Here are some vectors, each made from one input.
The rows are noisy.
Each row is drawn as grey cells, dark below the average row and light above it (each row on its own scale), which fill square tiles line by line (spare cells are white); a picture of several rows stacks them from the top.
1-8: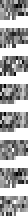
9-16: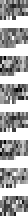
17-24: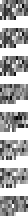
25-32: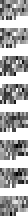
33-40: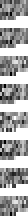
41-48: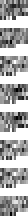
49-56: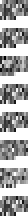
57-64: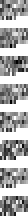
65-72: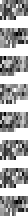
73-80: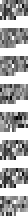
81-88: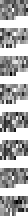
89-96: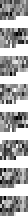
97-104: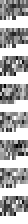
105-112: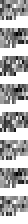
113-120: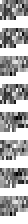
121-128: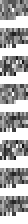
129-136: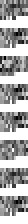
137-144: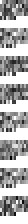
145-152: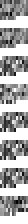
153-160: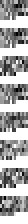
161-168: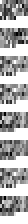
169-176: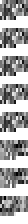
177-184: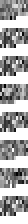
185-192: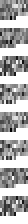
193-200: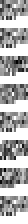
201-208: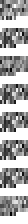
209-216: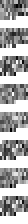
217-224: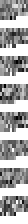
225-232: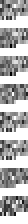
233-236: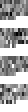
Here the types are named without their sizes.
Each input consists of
a node of a tree.
